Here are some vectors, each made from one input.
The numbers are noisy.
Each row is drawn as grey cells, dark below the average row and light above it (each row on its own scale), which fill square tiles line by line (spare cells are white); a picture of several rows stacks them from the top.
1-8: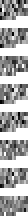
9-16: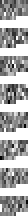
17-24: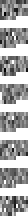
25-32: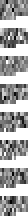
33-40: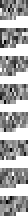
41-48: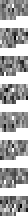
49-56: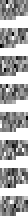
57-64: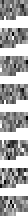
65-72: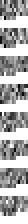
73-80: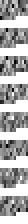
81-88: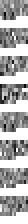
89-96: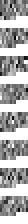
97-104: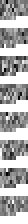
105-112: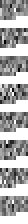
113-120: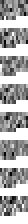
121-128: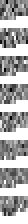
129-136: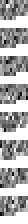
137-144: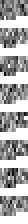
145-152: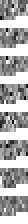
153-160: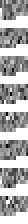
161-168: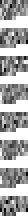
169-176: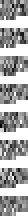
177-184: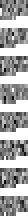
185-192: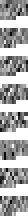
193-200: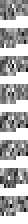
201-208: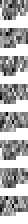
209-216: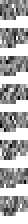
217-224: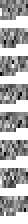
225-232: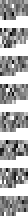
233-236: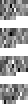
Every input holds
either a point on a 5-point line, or a point on a 9-point line, or four true/false values.
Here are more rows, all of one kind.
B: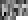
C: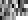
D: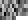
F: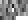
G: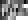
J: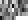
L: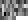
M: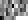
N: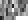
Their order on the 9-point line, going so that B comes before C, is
B, G, L, D, C, J, F, N, M.
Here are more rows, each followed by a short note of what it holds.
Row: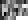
a point on a 9-point line
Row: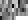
a point on a 9-point line
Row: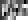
a point on a 9-point line
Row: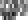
four true/false values
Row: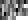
a point on a 9-point line
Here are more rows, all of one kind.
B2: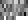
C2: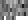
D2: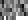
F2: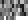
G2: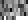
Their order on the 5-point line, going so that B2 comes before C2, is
B2, C2, G2, D2, F2.
